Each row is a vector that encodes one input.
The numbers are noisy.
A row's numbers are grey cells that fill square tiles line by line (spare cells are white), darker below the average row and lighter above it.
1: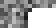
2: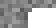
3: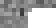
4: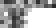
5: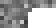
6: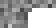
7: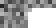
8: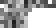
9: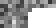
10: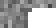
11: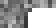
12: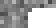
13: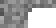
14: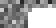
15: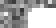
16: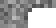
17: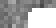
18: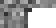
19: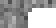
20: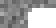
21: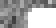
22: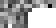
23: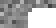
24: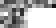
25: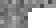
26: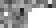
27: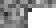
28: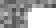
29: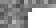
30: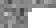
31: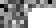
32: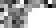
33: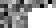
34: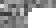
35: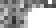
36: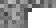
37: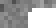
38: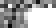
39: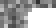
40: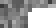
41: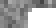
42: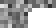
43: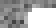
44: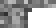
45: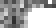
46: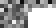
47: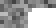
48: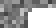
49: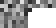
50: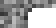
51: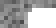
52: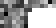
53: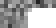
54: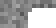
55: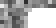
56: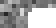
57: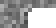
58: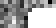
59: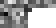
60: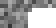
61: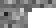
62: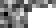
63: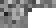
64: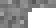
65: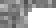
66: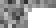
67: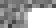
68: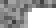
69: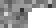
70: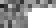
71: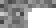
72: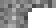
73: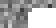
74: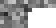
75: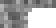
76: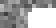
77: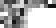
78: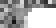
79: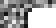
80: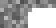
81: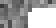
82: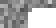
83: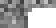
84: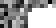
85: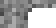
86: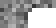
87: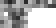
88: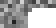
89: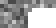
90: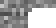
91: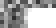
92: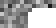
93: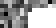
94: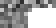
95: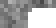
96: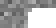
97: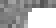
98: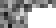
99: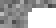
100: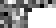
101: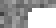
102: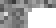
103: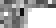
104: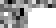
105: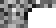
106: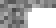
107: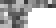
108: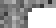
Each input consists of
either a point on an 8-point line, or four true/false values.
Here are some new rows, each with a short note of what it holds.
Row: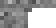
four true/false values
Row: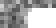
a point on an 8-point line
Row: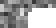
a point on an 8-point line
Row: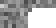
a point on an 8-point line
